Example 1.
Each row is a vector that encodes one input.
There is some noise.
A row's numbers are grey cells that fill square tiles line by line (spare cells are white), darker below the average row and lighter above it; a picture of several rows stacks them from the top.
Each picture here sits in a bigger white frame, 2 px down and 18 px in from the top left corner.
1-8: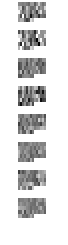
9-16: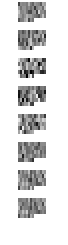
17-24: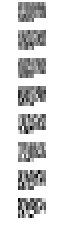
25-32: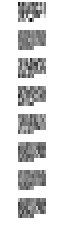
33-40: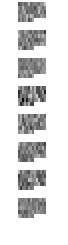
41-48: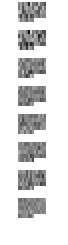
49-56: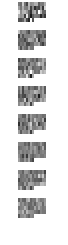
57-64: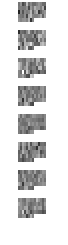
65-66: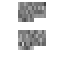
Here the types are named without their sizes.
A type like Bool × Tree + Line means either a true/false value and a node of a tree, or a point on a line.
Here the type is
Tree + Unit.
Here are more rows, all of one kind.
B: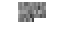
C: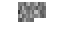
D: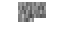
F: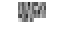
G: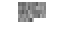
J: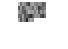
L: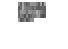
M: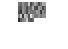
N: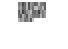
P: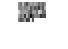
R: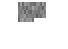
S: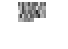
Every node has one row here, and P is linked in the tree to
B, G and S.
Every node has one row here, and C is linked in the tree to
N.
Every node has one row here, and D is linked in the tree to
M and R.
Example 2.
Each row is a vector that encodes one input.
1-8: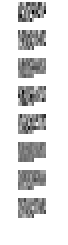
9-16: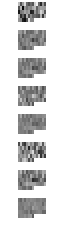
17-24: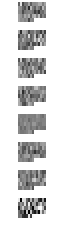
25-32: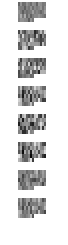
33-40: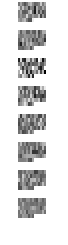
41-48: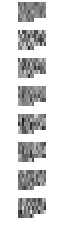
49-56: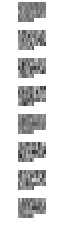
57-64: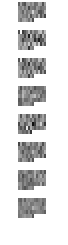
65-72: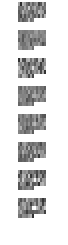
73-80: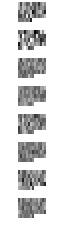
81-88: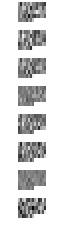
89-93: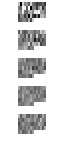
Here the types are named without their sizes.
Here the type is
Bool × Bool × Bool + Unit.
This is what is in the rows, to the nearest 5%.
About 10% of them hold a fixed value. The rest hold three true/false values.
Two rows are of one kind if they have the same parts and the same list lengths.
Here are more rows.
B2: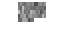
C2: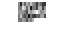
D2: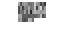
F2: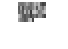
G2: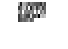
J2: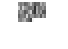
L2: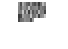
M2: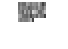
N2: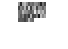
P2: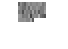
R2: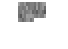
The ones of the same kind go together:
B2, D2, F2, G2, L2, M2, N2, P2, R2
C2, J2

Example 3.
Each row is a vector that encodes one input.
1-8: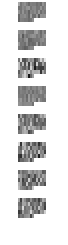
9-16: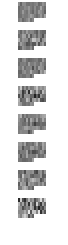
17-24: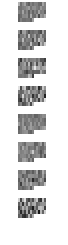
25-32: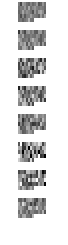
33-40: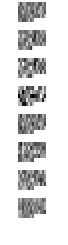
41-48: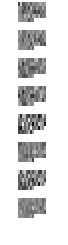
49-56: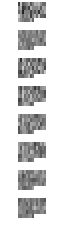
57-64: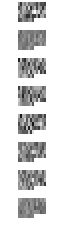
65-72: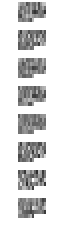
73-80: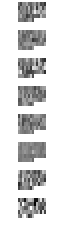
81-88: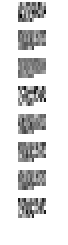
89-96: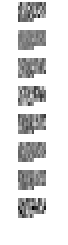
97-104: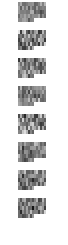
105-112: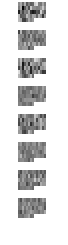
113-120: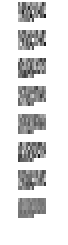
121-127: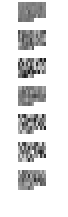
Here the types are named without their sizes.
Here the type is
Bool × Bool × Bool + Unit.
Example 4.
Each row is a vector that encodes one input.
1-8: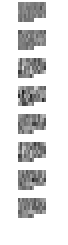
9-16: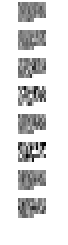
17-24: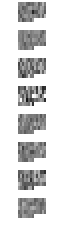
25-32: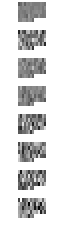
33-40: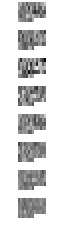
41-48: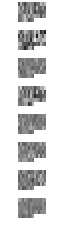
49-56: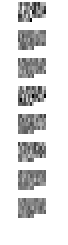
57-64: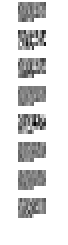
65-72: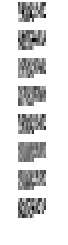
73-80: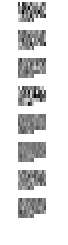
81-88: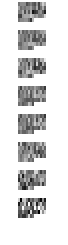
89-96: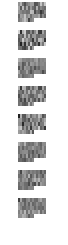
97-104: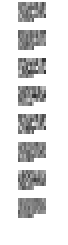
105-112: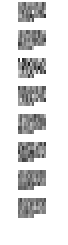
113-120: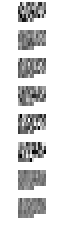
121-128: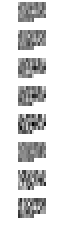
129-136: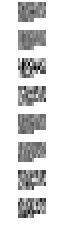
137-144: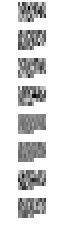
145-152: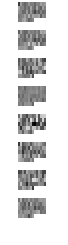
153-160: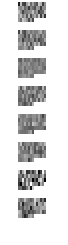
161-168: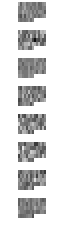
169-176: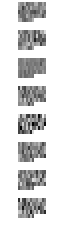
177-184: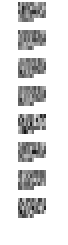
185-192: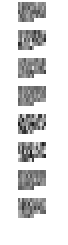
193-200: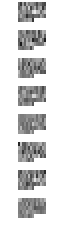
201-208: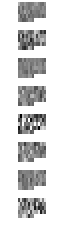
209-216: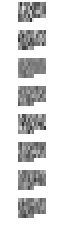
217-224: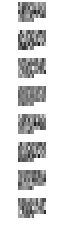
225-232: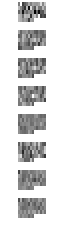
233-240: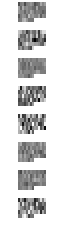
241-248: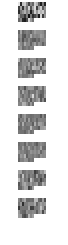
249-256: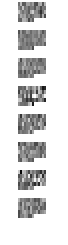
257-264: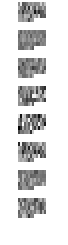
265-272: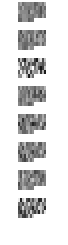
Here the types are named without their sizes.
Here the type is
Bool × Bool × Bool × Bool × Bool + Unit.
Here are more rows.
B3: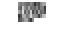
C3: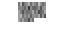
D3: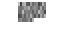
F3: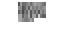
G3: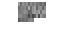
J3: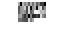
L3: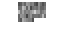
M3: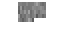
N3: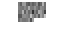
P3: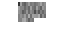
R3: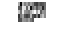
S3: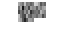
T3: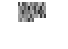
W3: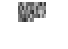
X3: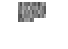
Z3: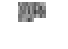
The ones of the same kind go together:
B3, C3, D3, F3, G3, L3, M3, N3, P3, R3, S3, T3, W3, X3, Z3
J3

